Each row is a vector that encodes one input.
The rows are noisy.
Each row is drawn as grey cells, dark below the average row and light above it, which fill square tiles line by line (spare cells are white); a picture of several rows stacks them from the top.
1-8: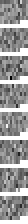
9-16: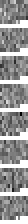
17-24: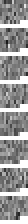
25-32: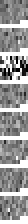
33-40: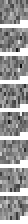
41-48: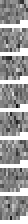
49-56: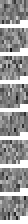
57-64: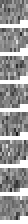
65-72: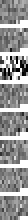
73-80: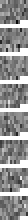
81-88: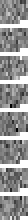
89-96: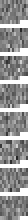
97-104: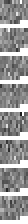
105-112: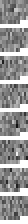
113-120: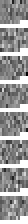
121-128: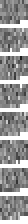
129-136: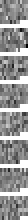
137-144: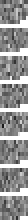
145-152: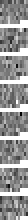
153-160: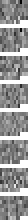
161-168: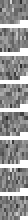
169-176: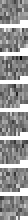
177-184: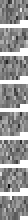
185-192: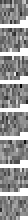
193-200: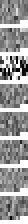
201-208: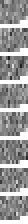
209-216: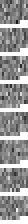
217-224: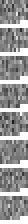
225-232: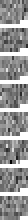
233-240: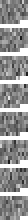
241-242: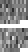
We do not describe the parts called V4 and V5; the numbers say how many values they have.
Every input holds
either a fixed value, or a point on a 6-point line, a point on a 7-point line, a node of an 8-node tree, a true/false value, a value of V4 and two values of V5.
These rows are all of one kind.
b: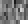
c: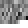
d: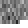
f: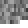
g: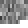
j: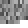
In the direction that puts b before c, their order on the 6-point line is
b, j, d, g, c, f.
